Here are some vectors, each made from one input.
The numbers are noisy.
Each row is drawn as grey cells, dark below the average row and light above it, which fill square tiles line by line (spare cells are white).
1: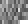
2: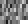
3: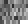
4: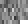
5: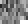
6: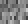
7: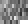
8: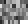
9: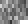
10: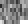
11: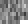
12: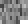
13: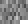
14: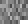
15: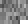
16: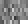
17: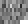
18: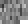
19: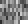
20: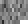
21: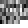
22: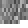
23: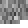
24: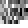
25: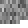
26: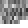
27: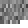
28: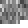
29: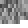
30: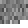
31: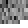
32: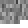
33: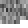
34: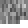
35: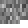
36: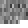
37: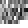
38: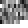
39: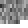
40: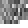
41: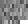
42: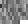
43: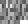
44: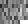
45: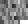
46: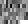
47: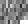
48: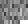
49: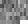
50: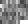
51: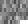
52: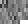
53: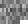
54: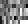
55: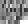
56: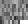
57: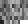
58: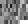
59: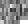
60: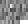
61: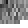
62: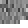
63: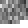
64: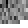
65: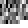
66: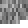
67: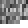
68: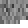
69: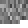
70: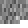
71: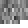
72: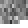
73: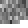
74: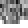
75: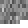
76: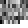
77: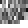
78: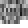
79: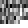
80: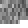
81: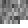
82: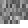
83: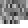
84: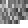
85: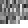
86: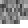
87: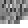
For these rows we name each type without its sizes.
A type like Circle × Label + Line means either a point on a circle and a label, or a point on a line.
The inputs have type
Label + Line.
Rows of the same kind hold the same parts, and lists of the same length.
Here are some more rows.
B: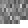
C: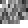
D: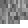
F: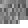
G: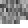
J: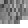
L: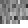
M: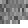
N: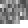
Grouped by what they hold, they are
B, C, F, N
D, G, J, L, M

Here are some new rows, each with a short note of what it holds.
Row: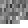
a point on a line
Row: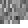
a label
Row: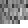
a label
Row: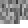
a label
